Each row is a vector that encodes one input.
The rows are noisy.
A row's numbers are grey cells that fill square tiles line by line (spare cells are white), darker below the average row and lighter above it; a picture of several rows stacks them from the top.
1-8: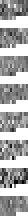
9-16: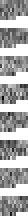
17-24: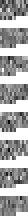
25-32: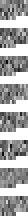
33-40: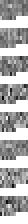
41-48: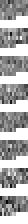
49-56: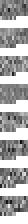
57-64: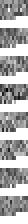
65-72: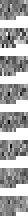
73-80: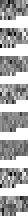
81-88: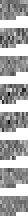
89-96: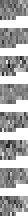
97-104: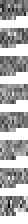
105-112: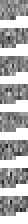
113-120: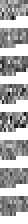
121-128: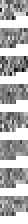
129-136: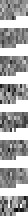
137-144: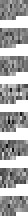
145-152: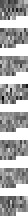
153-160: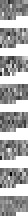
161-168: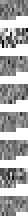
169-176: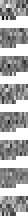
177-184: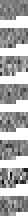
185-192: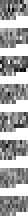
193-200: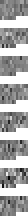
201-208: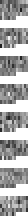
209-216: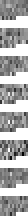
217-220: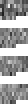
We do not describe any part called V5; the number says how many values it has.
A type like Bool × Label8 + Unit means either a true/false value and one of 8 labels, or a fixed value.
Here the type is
Line4 + Line7 + V5.
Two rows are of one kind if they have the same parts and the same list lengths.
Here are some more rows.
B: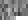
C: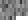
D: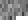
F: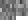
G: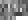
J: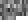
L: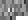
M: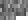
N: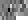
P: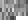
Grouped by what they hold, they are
B, G
C, D, F, L, N, P
J, M

